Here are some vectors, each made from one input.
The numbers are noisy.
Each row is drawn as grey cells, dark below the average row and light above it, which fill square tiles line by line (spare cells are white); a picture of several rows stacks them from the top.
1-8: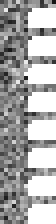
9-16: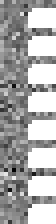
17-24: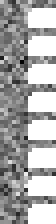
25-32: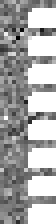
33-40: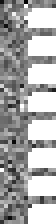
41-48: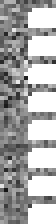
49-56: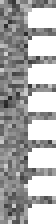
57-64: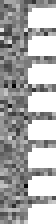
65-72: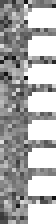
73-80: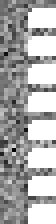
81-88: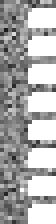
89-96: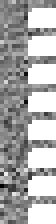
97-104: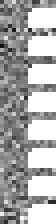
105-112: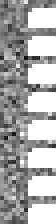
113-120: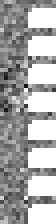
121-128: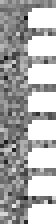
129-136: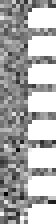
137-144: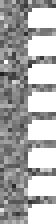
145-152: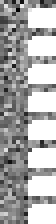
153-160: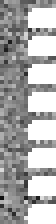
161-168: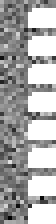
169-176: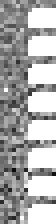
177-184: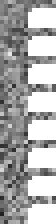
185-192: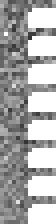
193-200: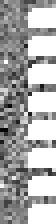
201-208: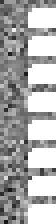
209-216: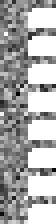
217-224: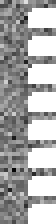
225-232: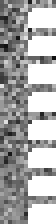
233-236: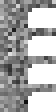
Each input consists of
either one of 11 labels and a point on a 13-point line, or one of 12 labels.
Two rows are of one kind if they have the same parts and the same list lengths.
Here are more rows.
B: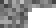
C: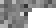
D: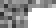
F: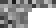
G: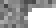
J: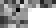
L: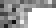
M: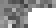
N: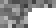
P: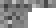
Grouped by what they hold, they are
B, C, D, G, M, N, P
F, J, L

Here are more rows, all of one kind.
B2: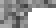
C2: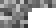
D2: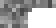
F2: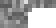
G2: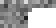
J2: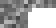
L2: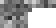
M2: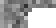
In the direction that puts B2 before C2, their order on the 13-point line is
L2, D2, M2, B2, J2, F2, C2, G2.
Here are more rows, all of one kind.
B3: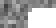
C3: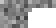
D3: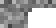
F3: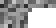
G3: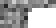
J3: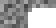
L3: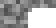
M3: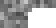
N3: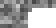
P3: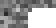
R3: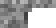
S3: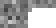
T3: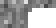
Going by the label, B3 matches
G3, L3, N3 and T3.
